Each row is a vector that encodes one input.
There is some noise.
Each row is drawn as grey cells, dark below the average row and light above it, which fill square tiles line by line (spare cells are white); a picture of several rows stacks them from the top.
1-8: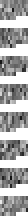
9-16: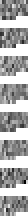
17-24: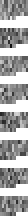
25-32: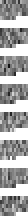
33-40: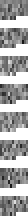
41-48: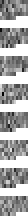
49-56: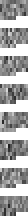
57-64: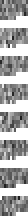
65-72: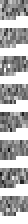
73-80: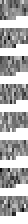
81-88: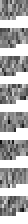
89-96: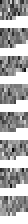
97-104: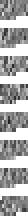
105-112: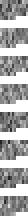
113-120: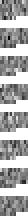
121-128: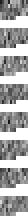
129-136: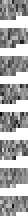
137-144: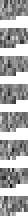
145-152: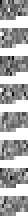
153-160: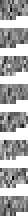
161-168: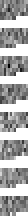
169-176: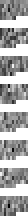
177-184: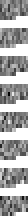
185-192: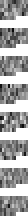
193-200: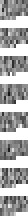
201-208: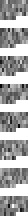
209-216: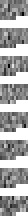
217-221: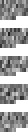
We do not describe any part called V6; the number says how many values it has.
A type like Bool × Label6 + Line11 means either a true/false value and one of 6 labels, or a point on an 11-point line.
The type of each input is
Bool × Bool × Bool + Label8 × Label8 + Line7 + V6.
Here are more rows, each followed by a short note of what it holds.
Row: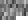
two labels (each one of 8)
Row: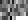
a value of V6
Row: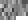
three true/false values
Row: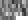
two labels (each one of 8)
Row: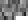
two labels (each one of 8)
